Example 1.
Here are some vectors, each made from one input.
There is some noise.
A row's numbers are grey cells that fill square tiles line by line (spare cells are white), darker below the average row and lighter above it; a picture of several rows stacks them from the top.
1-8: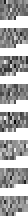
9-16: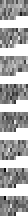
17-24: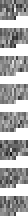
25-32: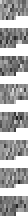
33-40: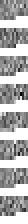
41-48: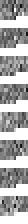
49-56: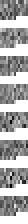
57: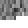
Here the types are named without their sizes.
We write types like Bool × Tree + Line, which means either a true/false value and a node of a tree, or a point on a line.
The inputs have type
Circle + Tree.
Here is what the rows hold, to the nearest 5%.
About 50% of them hold a point on a circle. The rest hold a node of a tree.
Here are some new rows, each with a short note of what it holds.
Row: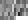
a point on a circle
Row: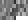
a node of a tree
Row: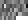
a node of a tree
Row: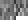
a node of a tree
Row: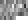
a point on a circle
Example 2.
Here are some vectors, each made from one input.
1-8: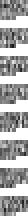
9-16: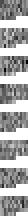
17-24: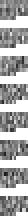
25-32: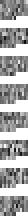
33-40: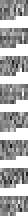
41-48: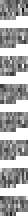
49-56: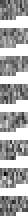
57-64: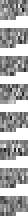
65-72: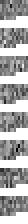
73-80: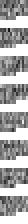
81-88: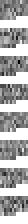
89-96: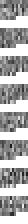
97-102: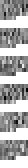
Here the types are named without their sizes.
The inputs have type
(Circle + Unit) × (Tree + Unit).
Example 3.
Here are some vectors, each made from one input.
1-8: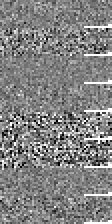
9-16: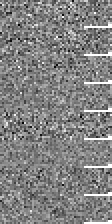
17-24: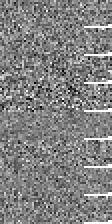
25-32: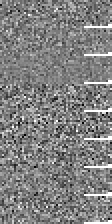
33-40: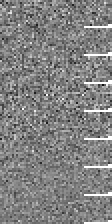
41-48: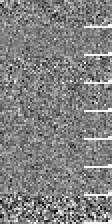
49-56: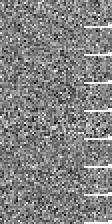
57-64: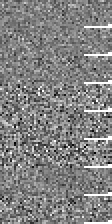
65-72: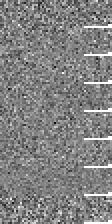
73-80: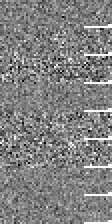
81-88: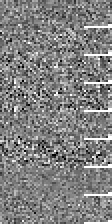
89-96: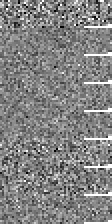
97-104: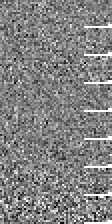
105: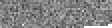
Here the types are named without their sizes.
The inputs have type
Bool × Bool × Bool × Bool + Tree.
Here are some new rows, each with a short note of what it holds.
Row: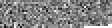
four true/false values
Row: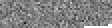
a node of a tree
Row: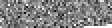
four true/false values
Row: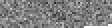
four true/false values
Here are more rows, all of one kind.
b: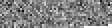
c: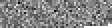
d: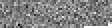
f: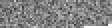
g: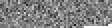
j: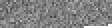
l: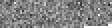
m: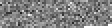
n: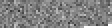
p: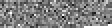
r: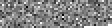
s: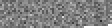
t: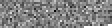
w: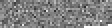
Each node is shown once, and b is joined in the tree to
g, j and t.
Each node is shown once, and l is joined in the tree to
r.
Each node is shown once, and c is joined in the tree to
d.
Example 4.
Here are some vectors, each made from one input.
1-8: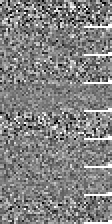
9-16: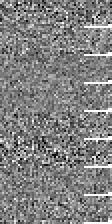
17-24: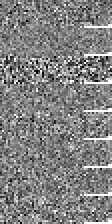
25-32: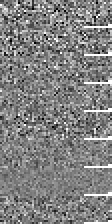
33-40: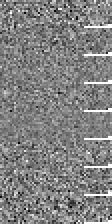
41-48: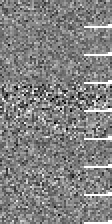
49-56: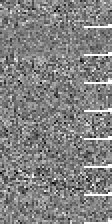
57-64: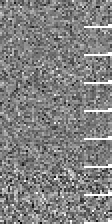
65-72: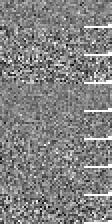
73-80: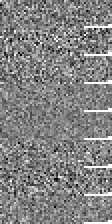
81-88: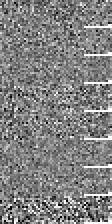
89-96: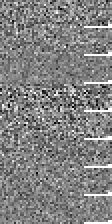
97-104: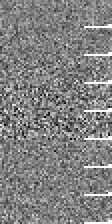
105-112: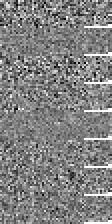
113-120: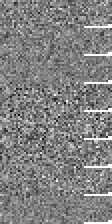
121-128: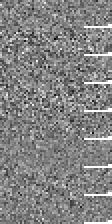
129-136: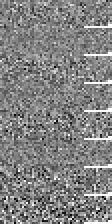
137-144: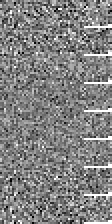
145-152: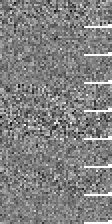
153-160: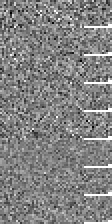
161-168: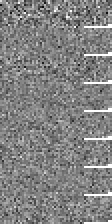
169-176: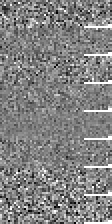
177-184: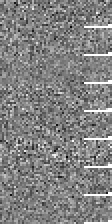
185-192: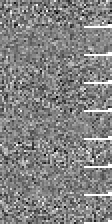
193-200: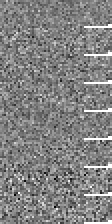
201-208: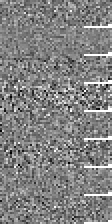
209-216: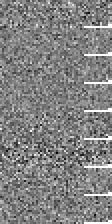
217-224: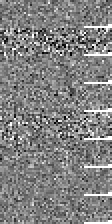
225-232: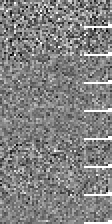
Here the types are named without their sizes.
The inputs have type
Tree × Tree.
